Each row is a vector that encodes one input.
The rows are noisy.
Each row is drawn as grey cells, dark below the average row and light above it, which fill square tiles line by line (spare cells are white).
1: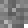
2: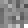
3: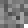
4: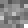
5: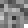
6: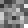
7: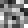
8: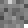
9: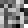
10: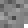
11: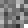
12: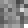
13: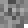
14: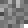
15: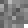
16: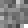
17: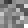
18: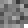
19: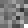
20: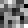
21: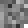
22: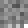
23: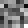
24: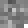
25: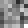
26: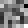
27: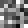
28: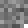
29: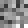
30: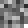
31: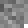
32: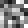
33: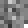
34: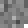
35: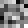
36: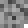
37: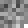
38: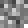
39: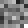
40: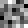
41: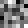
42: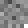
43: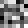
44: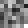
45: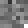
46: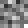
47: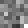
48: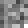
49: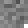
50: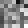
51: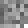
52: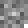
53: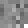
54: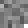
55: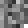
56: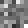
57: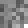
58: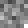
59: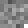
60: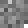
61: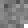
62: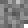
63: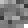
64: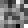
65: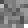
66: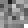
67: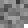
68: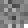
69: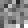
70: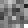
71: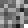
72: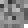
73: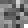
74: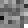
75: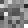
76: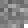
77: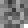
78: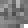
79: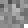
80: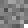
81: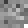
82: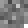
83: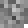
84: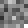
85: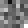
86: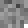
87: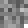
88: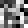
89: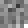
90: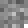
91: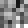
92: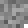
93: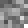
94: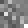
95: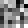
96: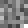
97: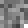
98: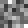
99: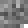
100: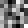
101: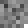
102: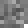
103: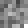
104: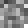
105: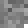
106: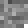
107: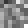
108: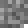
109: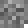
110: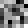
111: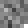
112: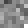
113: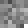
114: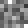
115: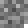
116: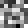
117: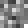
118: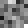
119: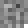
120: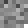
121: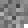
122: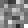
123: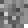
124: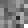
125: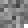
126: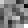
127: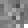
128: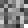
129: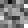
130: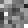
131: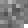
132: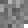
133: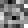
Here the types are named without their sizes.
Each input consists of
either a node of a tree, or a list of points on a circle.
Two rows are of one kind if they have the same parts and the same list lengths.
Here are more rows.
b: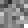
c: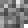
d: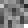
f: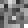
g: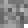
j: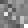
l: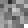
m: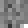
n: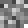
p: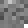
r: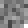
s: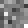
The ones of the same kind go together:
b, g, l, n
c, f, p
d, m, r
j, s

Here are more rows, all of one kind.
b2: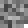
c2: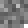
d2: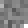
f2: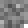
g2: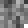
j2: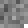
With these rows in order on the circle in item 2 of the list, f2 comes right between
c2 and j2.
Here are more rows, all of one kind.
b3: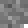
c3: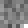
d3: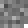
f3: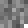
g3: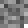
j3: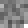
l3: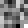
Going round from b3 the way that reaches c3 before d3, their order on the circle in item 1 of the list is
b3, c3, j3, l3, f3, g3, d3.
